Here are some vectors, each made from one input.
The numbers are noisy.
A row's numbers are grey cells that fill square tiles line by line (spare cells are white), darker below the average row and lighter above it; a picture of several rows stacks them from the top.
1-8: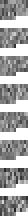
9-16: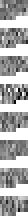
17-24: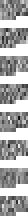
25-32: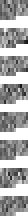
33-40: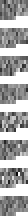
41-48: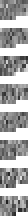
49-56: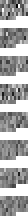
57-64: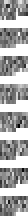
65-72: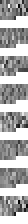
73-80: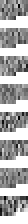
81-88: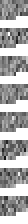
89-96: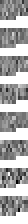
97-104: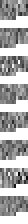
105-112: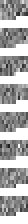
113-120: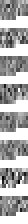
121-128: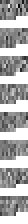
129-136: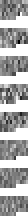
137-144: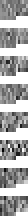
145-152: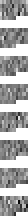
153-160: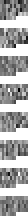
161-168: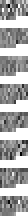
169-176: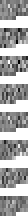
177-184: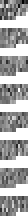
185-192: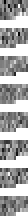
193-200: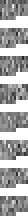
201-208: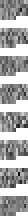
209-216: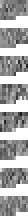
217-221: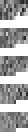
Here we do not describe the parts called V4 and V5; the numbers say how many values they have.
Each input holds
either a point on a 9-point line and a value of V4, or a list of up to two items, each a true/false value and a value of V5.
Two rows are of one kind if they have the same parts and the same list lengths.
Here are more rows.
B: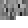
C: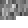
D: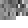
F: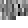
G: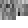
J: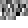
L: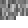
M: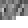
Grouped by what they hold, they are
B, F
C, D, J, L
G
M

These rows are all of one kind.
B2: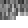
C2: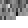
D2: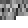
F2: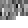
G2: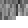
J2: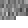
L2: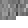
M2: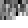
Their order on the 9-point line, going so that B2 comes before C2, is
B2, D2, G2, L2, M2, J2, C2, F2.
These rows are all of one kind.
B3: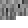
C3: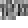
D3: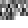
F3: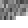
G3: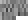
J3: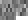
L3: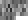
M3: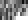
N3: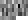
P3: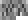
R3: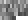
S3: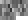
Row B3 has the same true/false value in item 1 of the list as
C3, D3, M3 and N3.
